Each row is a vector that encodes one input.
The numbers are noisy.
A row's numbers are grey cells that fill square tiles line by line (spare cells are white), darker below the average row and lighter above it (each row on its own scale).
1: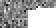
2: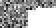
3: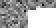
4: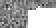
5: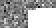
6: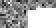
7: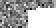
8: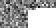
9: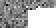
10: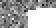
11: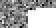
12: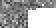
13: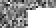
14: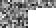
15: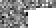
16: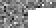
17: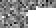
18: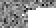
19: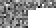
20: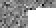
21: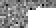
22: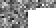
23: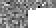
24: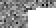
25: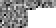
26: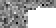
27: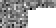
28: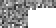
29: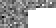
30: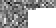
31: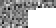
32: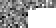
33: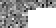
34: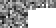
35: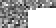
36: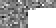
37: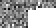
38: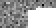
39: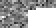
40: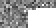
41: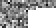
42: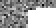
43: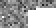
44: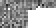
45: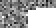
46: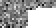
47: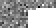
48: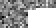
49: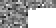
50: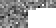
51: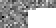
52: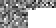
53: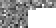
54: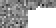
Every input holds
one of 8 labels and a true/false value.
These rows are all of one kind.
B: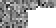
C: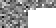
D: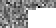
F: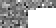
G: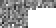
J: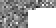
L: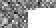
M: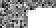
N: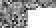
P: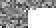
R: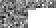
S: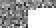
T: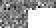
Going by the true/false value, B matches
M and N.
